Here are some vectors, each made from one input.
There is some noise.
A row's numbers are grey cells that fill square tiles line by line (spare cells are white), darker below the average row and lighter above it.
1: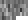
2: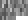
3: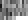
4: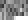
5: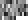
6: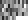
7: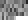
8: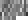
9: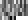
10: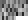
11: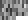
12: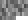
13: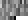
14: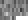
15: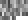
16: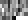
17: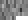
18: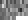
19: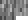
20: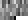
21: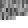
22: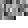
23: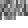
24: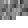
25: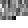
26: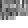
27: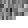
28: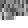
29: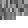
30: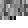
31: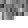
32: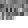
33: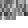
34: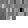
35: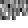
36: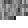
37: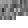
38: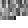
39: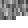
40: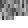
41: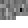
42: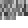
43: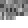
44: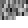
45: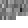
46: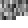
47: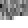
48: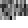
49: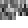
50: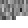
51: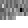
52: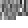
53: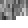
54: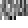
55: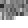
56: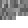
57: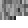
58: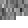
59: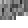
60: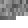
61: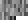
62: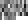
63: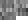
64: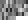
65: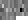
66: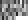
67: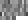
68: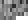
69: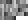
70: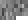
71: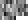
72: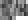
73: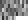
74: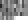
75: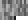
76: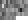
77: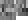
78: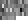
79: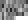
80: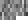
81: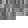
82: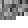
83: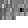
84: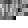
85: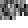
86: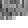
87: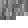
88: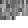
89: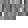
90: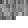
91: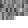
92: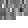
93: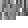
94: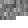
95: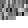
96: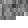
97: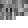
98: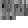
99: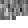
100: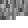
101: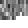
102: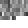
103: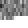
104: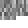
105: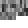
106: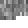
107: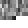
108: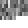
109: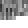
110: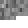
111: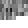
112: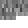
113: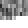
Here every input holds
either one of 4 labels and a true/false value, or a point on a 4-point line, or a point on each of two 6-point lines.
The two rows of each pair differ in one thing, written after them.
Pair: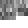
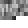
the label
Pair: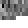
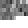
the true/false value
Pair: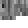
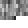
the label
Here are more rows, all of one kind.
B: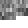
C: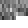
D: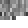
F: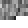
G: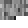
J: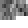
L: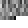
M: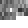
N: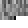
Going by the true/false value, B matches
J and N.
